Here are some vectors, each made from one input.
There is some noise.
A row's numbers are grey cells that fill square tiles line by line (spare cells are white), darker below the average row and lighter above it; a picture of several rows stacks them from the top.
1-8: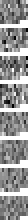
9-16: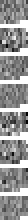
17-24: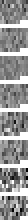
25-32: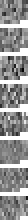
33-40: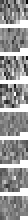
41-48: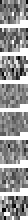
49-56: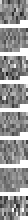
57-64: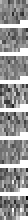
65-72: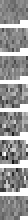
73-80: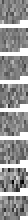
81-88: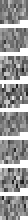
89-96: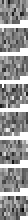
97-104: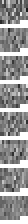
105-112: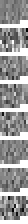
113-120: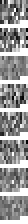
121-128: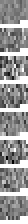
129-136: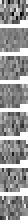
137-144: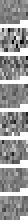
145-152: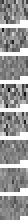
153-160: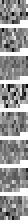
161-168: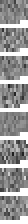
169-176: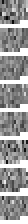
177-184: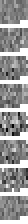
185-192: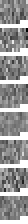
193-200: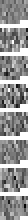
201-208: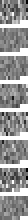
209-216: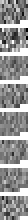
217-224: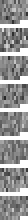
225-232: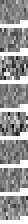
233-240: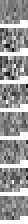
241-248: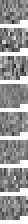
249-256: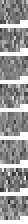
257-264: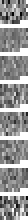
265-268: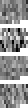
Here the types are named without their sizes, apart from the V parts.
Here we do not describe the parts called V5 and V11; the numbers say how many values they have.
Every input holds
a value of V11, together with either a true/false value and a value of V5, or a list of points on a line.
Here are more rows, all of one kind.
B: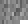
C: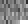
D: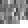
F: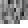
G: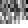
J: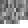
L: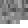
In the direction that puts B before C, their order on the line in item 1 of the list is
B, F, L, C, G, J, D.
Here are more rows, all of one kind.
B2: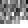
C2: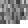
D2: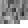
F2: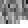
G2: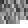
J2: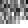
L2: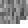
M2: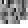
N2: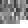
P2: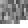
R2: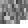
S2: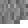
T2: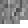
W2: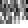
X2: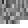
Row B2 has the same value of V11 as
J2, M2, R2 and T2.
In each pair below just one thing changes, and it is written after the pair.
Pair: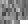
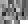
the true/false value
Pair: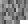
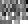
the value of V5
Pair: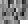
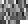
the value of V5
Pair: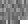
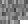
the value of V5
